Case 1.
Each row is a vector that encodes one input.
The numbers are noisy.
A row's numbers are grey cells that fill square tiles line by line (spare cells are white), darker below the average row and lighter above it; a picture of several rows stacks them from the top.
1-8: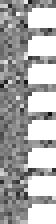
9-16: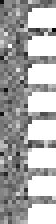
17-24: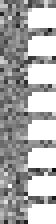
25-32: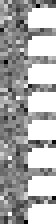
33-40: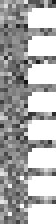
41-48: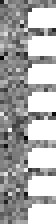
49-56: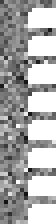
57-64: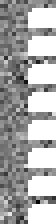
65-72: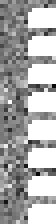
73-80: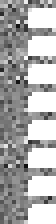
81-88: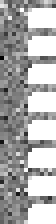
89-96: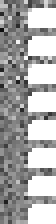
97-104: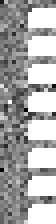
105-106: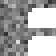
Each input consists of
either a point on a 5-point line and a node of a 10-node tree, or a node of an 11-node tree.
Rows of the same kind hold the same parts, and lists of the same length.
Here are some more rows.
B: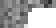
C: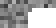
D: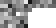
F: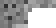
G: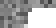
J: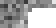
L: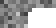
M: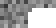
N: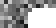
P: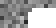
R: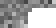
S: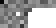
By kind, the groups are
B, C, F, G, J, L, M, P, R, S
D, N

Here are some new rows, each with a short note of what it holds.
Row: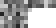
a node of an 11-node tree
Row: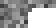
a point on a 5-point line and a node of a 10-node tree
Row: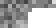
a point on a 5-point line and a node of a 10-node tree
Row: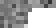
a point on a 5-point line and a node of a 10-node tree
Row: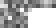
a node of an 11-node tree
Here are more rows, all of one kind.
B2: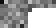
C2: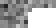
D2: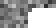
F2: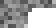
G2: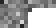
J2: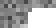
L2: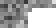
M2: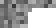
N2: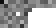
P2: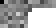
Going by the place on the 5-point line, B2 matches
G2, N2 and P2.
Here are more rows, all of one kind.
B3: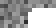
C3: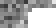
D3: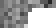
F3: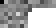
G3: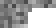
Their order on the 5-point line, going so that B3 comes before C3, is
F3, D3, B3, G3, C3.
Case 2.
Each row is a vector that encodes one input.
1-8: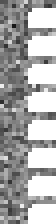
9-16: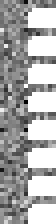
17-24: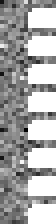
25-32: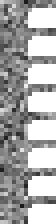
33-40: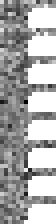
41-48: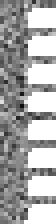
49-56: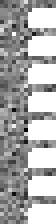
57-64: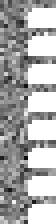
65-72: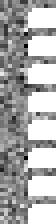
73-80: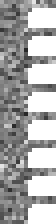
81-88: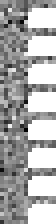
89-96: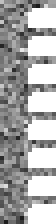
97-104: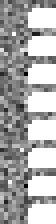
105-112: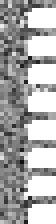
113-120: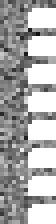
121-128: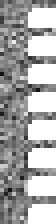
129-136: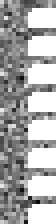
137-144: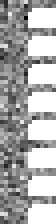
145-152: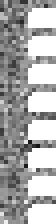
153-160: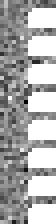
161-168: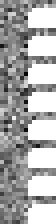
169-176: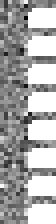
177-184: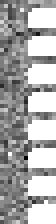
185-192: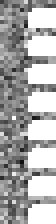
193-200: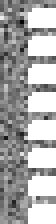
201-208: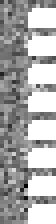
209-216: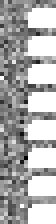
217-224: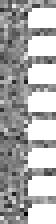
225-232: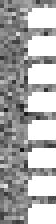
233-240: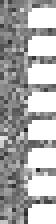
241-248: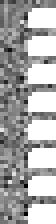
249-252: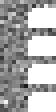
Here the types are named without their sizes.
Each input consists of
a node of a tree, together with either a point on a line, or a node of a tree.
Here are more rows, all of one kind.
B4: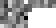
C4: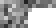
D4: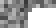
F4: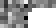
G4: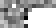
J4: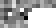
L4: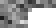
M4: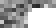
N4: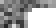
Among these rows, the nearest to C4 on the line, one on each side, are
G4 and L4.
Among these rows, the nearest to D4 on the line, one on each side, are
F4 and N4.
